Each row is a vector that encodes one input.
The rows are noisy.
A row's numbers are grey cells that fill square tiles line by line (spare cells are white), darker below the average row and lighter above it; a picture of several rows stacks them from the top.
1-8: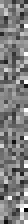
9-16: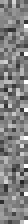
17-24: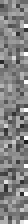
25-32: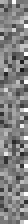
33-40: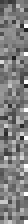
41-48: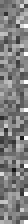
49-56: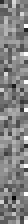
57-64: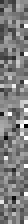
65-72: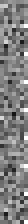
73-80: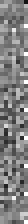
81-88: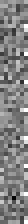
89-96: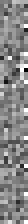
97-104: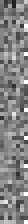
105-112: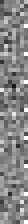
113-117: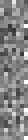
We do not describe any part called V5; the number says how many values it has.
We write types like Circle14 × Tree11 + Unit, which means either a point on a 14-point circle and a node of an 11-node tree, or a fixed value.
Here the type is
List2(Bool × Line6 × V5).
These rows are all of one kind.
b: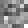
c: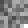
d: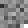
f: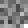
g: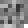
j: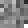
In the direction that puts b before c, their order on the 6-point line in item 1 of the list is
b, c, d, j, g, f.
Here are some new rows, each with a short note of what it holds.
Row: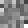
a list of two items
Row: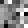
the empty list
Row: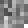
a list of two items
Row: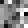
the empty list
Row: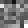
a list of one item
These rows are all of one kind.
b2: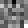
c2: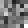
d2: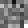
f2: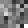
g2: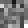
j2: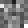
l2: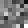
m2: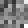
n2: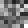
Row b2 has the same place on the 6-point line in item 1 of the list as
d2 and l2.
